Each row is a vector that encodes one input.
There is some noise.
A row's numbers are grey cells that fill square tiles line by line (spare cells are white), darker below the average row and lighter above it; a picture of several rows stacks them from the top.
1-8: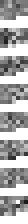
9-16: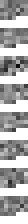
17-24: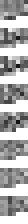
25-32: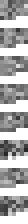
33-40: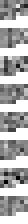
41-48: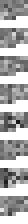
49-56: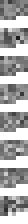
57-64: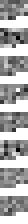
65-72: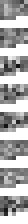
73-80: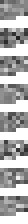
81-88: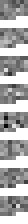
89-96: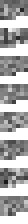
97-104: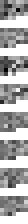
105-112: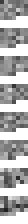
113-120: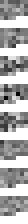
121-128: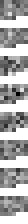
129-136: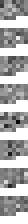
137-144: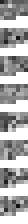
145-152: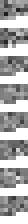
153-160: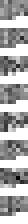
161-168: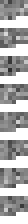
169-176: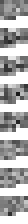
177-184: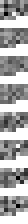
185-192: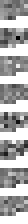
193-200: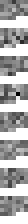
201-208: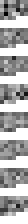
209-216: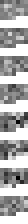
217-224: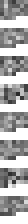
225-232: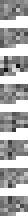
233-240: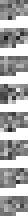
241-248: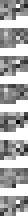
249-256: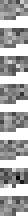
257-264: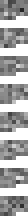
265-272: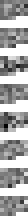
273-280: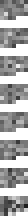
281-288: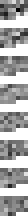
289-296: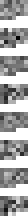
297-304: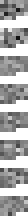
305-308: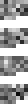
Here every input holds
either one of 12 labels, or a node of a 14-node tree and a true/false value.
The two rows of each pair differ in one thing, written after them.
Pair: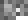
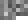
the true/false value
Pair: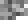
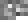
the true/false value
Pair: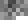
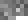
the true/false value
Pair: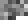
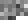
the node of the tree
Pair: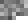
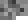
the node of the tree
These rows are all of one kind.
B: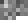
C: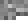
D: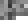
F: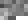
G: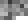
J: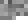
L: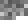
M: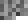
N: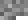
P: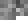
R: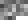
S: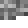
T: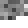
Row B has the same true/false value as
C, N, P and S.
